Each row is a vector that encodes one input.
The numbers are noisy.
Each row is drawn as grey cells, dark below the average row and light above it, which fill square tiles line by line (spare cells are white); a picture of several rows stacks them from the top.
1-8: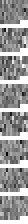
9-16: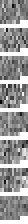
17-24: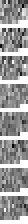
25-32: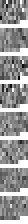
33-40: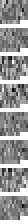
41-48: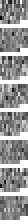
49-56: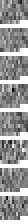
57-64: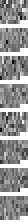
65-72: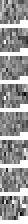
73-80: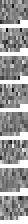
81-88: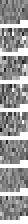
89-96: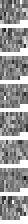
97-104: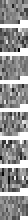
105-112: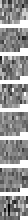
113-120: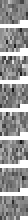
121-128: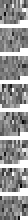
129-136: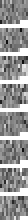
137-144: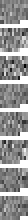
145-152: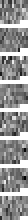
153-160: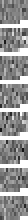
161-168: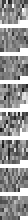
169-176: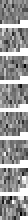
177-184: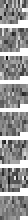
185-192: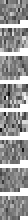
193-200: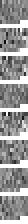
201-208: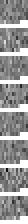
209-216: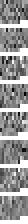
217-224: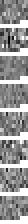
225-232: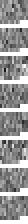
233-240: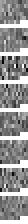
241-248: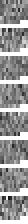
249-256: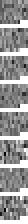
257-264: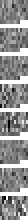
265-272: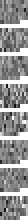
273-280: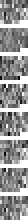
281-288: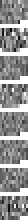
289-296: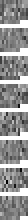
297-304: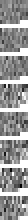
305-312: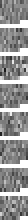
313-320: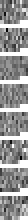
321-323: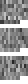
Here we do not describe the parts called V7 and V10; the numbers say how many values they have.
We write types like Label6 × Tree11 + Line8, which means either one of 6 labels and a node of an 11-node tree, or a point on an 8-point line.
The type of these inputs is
Bool × Label8 × V7 × V10 + Circle6 + Unit.
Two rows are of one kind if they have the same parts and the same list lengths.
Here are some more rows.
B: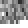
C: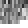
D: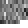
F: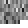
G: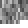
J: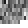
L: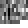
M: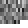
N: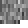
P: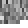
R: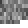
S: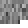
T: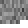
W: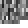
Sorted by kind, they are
B, D, F, G, M, N, P, R, S, T
C, J
L, W

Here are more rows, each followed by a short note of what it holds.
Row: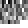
a point on a 6-point circle
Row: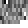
a point on a 6-point circle
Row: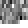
a point on a 6-point circle
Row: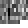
a fixed value
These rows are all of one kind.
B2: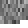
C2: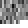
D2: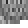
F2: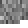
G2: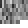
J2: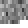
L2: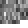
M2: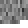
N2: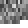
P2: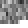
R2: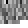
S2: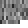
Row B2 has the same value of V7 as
L2, M2, N2 and S2.
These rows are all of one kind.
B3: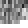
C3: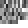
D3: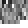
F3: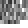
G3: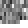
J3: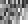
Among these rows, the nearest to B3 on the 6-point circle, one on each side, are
D3 and J3.
